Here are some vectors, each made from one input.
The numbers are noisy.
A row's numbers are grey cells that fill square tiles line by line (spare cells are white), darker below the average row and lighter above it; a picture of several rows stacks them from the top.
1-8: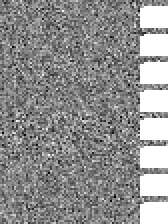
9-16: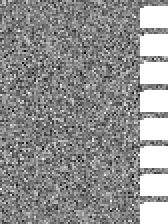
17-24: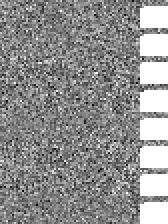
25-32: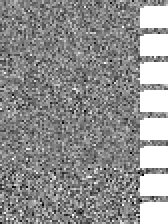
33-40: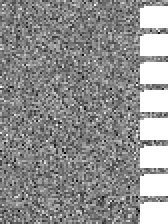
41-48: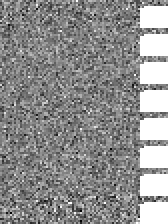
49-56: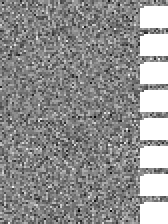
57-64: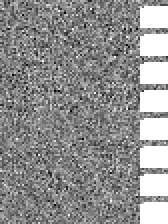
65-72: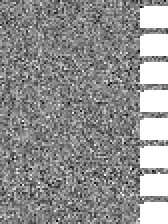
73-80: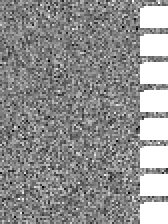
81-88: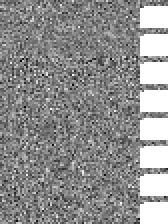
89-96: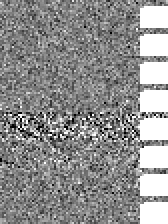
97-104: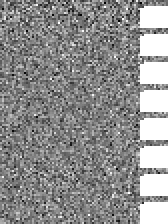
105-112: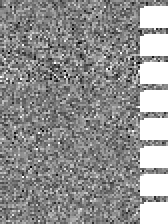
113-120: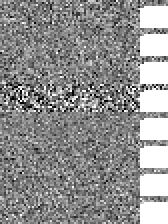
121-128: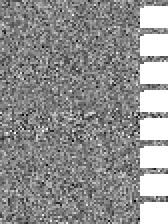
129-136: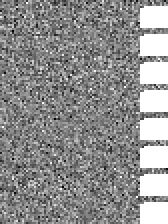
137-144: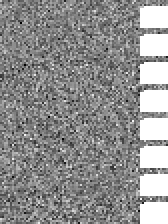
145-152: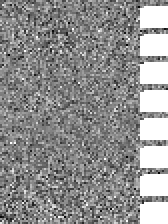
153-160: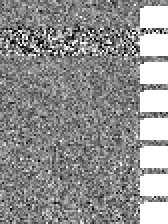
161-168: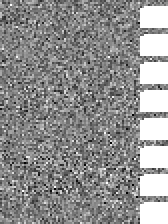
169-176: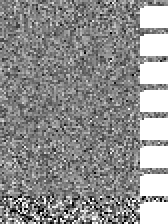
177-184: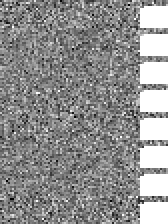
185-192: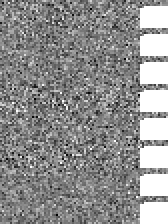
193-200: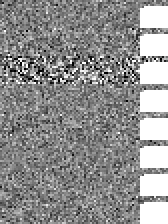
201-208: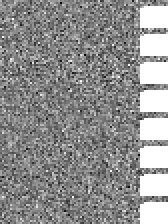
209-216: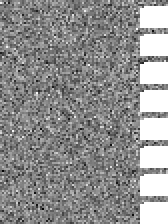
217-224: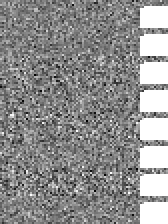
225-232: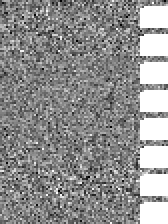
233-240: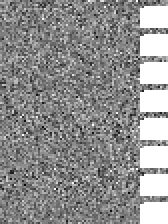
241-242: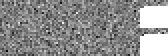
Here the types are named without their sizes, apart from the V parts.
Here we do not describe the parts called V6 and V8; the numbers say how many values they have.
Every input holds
either a point on a circle, a node of each of two trees, a value of V6 and a value of V8, or a fixed value.
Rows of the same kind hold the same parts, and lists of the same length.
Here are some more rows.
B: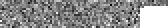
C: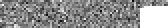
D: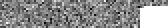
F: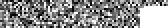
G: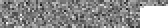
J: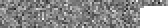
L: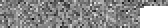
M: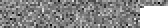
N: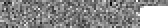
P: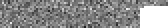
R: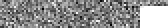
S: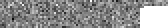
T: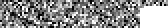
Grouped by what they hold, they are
B, C, D, G, J, L, M, N, P, R, S
F, T

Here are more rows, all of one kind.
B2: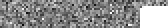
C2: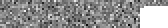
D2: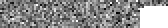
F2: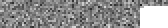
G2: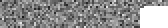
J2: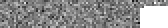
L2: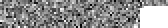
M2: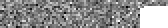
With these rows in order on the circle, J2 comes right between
C2 and F2.
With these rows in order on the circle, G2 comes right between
B2 and C2.
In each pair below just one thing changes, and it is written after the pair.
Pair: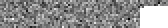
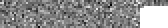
the node of one of the two trees
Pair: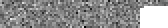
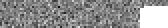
the place on the circle
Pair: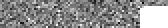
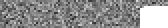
the value of V8
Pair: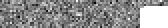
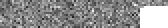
the place on the circle
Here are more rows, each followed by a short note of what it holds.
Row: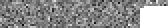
a point on a circle, a node of each of two trees, a value of V6 and a value of V8
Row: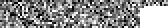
a fixed value
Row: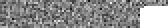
a point on a circle, a node of each of two trees, a value of V6 and a value of V8
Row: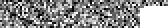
a fixed value
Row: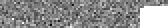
a point on a circle, a node of each of two trees, a value of V6 and a value of V8
